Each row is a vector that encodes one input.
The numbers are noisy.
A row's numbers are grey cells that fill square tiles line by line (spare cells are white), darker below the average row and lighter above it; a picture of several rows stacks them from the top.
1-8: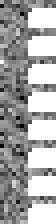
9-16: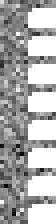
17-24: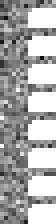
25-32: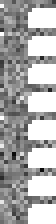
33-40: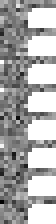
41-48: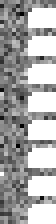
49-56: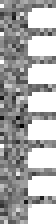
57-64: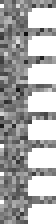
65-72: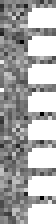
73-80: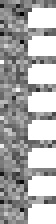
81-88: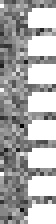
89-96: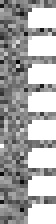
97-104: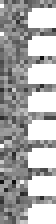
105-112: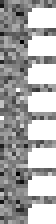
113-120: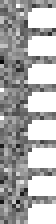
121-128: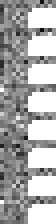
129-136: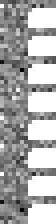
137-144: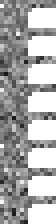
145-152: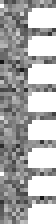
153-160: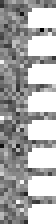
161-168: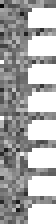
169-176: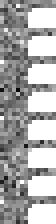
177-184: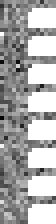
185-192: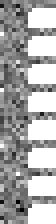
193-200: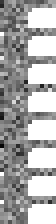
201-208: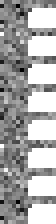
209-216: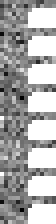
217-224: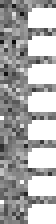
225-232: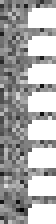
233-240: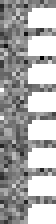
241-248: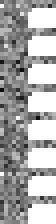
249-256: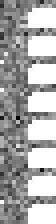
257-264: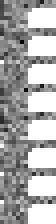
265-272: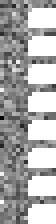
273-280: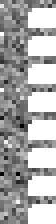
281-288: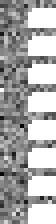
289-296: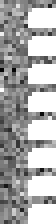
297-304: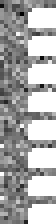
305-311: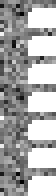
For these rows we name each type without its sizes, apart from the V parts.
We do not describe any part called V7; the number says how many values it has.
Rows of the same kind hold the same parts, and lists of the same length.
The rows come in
2 kinds.
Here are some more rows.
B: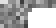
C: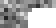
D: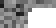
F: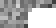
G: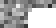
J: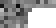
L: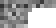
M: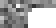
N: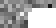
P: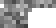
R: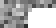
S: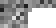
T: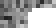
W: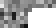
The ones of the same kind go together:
B, C, F, G, M, N, P, R, W
D, J, L, S, T

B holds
four true/false values and a value of V7.
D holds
a point on a line and four true/false values.
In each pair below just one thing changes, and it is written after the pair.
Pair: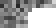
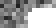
one of the four true/false values
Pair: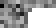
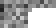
the place on the line
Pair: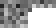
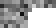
the place on the line
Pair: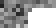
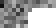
the place on the line
